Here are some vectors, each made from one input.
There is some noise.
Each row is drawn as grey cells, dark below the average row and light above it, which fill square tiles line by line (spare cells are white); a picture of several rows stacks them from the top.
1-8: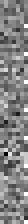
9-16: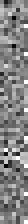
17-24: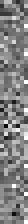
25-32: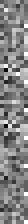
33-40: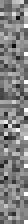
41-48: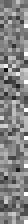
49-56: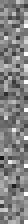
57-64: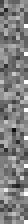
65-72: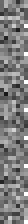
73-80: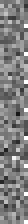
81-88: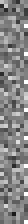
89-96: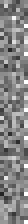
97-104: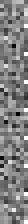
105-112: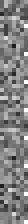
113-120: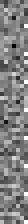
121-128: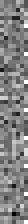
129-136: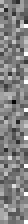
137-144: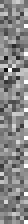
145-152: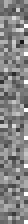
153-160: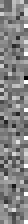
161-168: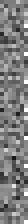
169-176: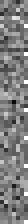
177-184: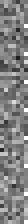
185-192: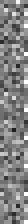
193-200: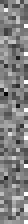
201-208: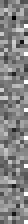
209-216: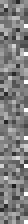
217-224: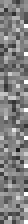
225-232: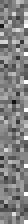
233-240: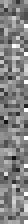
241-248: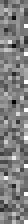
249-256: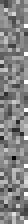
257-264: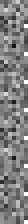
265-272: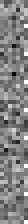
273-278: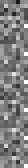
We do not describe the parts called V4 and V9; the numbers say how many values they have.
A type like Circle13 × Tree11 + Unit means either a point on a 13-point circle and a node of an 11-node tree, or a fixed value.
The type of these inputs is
Bool × V4 × V9 + List3(Line5).
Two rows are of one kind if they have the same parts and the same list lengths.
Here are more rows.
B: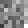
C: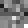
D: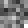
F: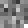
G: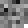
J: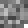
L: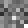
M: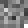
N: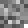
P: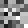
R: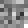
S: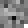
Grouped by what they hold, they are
B, J, N
C, D, F, G, L
M, S
P
R

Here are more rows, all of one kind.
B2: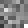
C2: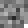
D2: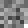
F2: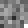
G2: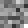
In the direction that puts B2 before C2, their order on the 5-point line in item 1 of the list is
B2, F2, C2, G2, D2.
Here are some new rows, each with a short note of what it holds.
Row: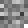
a list of one item
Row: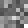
a true/false value, a value of V4 and a value of V9
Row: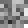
a list of one item
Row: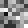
the empty list
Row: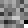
a true/false value, a value of V4 and a value of V9
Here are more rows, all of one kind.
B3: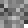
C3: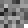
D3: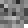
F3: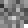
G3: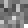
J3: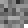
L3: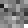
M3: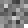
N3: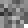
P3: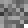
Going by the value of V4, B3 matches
F3, G3 and L3.
